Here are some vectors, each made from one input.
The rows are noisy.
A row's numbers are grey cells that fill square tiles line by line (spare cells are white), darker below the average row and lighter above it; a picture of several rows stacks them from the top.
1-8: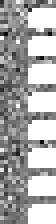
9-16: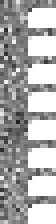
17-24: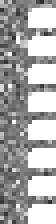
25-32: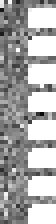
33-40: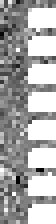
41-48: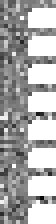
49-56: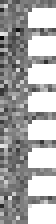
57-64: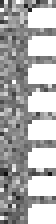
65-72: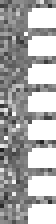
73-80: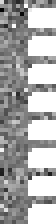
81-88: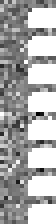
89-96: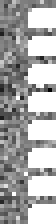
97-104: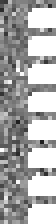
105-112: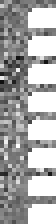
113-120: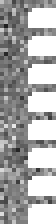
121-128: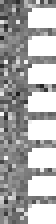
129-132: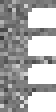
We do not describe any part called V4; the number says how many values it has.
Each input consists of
a list of up to two items, each a true/false value and a value of V4.
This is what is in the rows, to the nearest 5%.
All of them are lists of up to two items, each a true/false value and a value of V4: about 5% are empty, 45% hold one and 50% two.
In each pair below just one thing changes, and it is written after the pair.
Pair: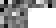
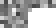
the value of V4 in item 1 of the list
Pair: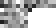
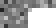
the true/false value in item 2 of the list
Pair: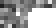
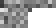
the value of V4 in item 1 of the list
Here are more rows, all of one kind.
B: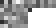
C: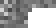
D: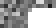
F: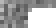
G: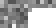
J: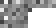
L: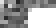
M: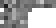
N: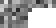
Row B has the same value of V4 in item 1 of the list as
J and N.
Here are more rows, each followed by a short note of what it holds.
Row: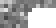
a list of two items
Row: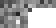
the empty list
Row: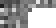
the empty list
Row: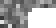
a list of two items
